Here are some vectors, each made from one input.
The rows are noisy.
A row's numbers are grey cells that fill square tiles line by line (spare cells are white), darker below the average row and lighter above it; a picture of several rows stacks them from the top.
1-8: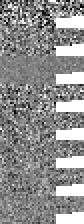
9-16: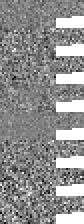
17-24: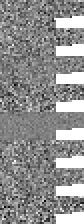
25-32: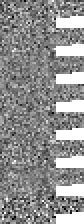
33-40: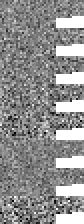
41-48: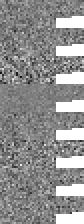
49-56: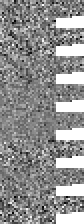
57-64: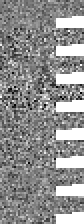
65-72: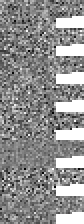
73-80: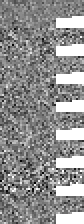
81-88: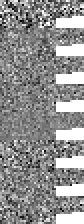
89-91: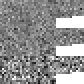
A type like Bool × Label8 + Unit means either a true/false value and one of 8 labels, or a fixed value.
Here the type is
List2(Line8).
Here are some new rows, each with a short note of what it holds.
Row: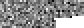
a list of one item
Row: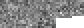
a list of one item
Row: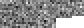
the empty list
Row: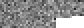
a list of one item
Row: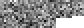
the empty list
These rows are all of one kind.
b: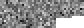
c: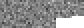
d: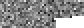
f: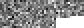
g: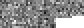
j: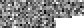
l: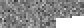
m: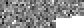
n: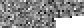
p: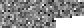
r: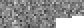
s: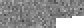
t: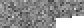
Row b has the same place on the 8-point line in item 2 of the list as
f and m.
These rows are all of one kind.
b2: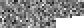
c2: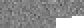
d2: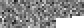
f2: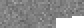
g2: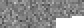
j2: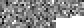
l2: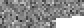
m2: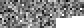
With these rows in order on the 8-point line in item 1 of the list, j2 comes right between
d2 and f2.
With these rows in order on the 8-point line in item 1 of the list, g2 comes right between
c2 and f2.
